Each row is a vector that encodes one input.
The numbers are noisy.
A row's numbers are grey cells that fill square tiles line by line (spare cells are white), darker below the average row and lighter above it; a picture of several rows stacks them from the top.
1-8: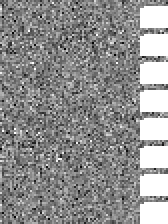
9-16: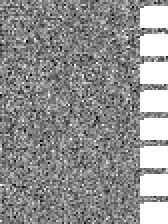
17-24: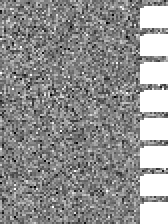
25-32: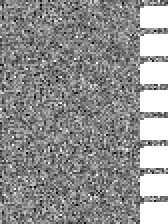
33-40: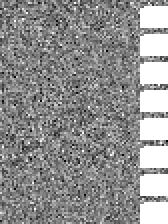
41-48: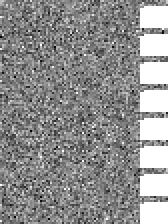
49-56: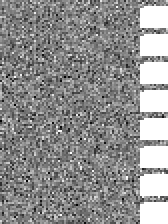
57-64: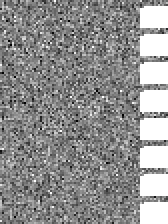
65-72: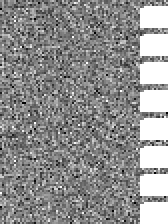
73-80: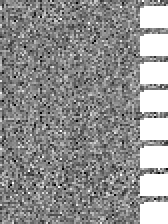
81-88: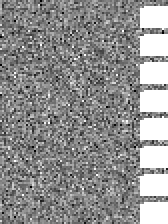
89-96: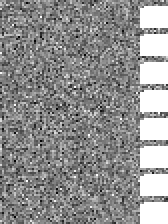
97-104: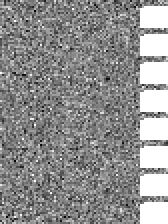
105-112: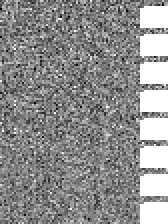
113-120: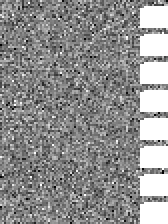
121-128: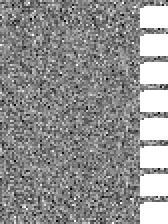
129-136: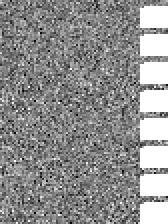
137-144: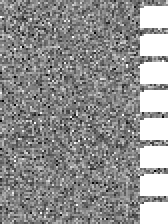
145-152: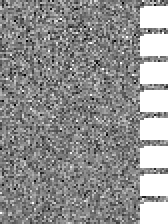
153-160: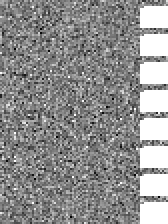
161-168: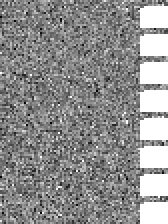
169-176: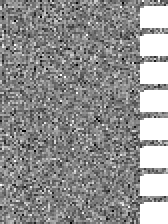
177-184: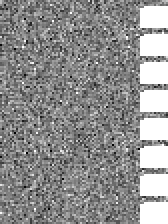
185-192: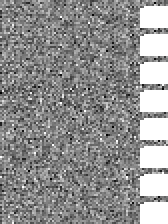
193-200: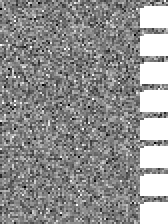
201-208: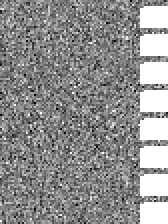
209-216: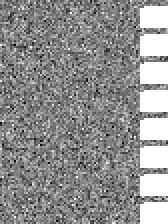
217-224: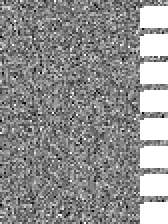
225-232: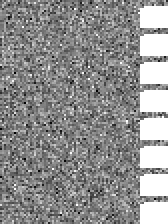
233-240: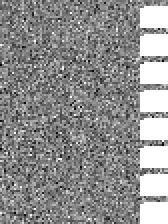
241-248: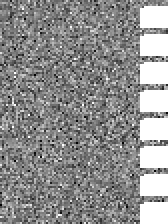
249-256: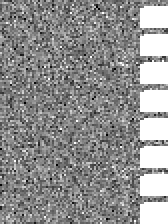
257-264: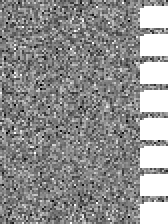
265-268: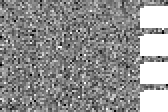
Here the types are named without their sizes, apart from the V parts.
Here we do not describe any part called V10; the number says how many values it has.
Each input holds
a point on a line and a value of V10, together with either a fixed value, or a node of a tree.
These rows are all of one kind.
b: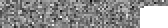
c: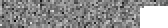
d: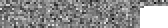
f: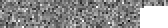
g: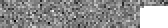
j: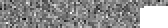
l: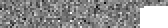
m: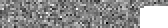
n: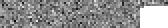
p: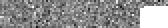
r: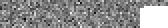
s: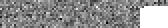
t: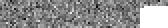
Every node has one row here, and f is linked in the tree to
c and d.
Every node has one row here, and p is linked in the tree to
j and r.
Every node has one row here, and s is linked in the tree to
c.
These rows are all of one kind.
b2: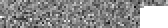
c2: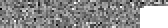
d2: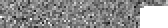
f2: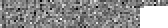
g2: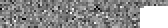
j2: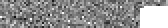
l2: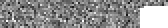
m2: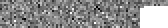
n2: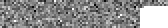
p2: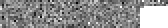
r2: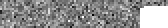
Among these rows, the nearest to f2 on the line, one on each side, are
b2 and n2.
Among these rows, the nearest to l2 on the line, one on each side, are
d2 and g2.
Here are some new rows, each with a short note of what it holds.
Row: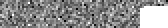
a point on a line and a value of V10
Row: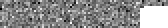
a point on a line, a node of a tree and a value of V10
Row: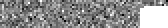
a point on a line, a node of a tree and a value of V10
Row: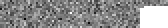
a point on a line, a node of a tree and a value of V10
